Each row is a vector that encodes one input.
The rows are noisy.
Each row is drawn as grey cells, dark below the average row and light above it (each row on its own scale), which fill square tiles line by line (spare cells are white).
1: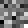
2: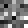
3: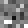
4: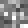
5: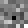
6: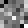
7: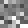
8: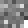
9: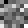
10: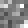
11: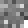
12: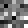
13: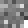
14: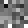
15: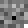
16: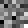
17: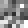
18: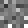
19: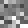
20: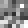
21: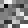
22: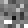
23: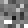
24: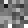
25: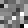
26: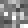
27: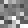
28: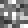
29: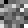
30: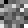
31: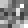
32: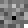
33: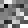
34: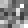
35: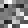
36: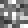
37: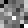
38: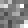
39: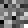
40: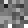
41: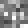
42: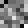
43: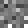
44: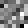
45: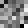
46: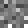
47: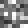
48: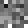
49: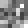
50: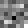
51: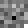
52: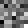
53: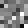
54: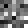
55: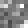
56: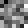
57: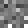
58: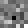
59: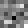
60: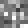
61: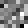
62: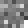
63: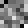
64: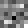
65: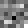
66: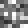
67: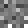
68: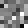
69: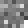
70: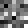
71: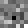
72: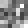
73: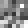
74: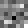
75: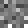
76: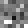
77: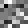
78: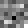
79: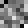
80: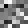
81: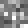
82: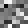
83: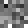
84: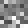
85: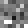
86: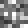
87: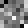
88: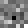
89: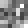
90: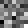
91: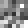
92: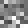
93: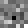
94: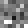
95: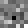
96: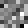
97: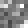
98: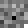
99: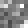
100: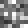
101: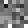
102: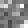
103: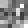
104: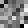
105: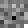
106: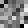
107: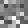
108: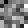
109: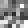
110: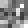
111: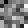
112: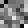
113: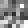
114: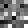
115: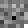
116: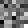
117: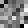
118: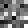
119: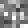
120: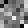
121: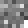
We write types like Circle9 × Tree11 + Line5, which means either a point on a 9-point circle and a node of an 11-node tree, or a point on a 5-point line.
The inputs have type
Bool × Bool × Bool × Bool + Line7.
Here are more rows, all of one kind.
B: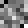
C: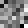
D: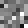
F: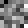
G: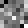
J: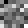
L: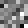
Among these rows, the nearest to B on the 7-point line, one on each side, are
F and G.
